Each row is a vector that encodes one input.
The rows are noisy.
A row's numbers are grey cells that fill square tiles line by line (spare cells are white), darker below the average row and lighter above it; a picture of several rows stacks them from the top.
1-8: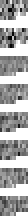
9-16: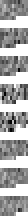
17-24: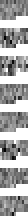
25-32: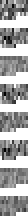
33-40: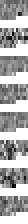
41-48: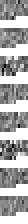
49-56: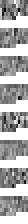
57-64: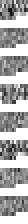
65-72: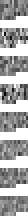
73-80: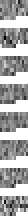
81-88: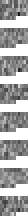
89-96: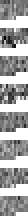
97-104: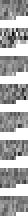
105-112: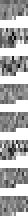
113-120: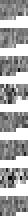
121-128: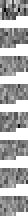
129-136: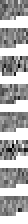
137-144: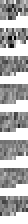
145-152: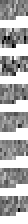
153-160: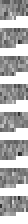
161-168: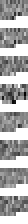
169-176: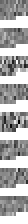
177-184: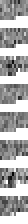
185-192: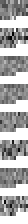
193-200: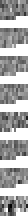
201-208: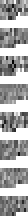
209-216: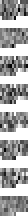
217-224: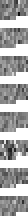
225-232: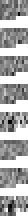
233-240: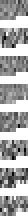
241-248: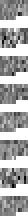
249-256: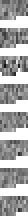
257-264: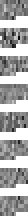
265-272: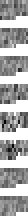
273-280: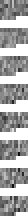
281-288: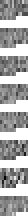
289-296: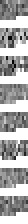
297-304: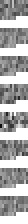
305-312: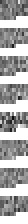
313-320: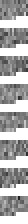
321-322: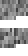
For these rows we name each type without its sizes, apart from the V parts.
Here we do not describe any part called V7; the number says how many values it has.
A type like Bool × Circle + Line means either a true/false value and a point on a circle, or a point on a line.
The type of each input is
Bool × Bool × Bool × Bool × Bool + Label + V7 × V7.
